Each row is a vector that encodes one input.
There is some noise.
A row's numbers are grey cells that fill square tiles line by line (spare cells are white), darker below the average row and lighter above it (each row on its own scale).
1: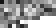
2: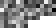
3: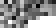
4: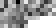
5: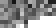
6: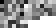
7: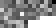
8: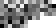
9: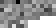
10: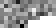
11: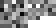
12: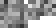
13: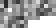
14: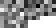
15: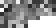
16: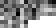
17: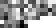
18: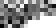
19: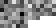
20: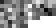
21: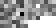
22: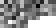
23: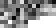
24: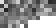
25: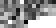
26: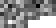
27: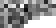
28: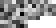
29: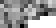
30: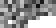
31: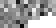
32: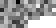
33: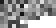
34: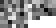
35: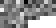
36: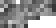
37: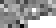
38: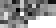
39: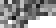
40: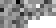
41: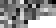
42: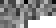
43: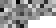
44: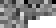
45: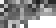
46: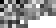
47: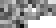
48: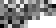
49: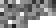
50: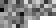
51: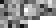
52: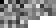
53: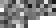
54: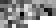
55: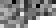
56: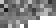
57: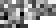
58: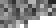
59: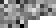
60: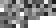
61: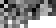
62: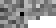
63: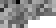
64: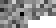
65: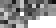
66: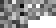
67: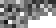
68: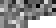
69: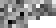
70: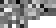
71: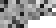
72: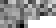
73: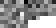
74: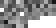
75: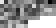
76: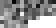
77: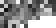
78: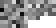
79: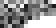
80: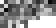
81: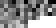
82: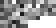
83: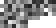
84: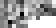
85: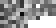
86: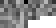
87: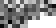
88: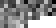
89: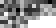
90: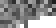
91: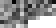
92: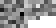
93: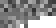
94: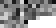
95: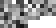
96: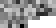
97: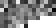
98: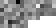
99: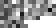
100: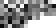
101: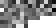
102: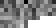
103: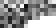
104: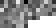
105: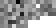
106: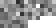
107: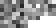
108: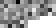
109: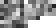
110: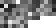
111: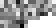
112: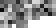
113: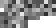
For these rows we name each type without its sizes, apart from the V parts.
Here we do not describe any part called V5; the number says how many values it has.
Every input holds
a list of items, each a true/false value and a value of V5.
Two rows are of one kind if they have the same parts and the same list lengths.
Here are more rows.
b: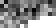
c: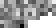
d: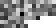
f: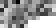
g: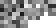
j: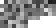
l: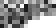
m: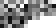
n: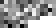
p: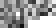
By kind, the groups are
b, j
c, d, f, g, n, p
l, m

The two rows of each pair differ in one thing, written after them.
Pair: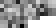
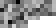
the value of V5 in item 1 of the list
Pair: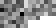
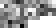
the true/false value in item 1 of the list
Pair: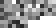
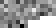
the true/false value in item 1 of the list
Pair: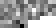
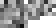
the true/false value in item 2 of the list
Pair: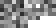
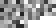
the value of V5 in item 2 of the list
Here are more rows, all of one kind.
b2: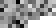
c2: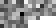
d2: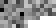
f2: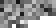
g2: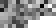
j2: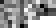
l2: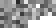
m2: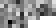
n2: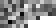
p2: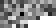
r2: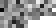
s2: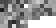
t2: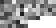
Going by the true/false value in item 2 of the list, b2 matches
f2, l2, p2 and t2.
